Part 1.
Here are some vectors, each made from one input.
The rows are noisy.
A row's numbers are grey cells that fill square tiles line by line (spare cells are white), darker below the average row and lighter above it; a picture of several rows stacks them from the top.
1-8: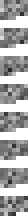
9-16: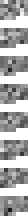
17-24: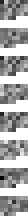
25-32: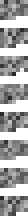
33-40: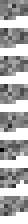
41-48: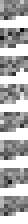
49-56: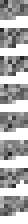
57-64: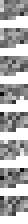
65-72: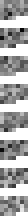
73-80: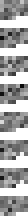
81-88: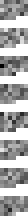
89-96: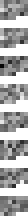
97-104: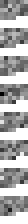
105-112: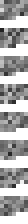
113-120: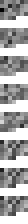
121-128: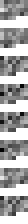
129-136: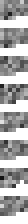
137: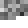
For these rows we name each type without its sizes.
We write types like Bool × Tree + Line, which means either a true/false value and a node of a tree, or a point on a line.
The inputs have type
Circle + List(Line).
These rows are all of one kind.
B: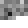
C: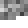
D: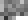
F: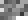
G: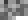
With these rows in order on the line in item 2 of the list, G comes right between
B and D.
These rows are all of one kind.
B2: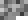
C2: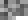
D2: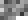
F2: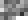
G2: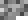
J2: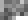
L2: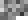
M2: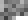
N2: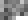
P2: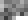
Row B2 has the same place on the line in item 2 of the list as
D2, J2 and N2.
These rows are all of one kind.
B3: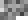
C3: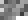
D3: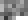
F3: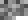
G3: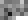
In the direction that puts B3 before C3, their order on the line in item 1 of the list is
F3, B3, C3, D3, G3.
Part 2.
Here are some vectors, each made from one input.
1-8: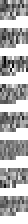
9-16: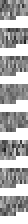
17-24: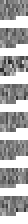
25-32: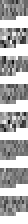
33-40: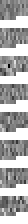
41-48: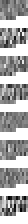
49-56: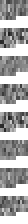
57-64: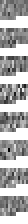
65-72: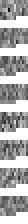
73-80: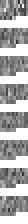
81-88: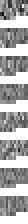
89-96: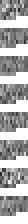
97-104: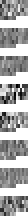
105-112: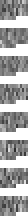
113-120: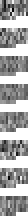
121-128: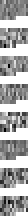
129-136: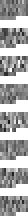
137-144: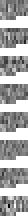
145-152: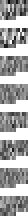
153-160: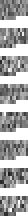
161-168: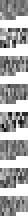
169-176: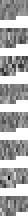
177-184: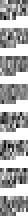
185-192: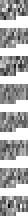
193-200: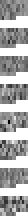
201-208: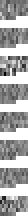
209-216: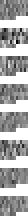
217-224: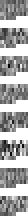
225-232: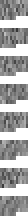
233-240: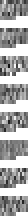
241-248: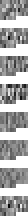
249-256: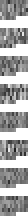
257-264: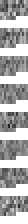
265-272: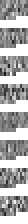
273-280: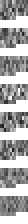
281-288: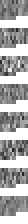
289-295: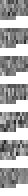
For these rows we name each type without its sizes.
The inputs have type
Circle × Line + Tree.
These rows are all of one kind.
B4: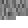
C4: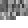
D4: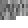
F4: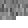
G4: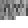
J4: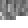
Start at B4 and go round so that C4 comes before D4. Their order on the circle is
B4, J4, C4, F4, D4, G4.
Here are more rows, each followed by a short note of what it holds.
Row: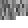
a point on a circle and a point on a line
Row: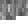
a point on a circle and a point on a line
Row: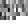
a node of a tree
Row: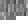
a point on a circle and a point on a line
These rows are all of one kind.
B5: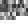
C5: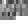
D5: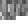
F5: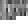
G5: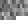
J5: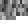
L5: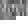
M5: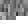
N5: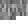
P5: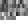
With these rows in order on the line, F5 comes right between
D5 and N5.
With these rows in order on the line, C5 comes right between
B5 and D5.
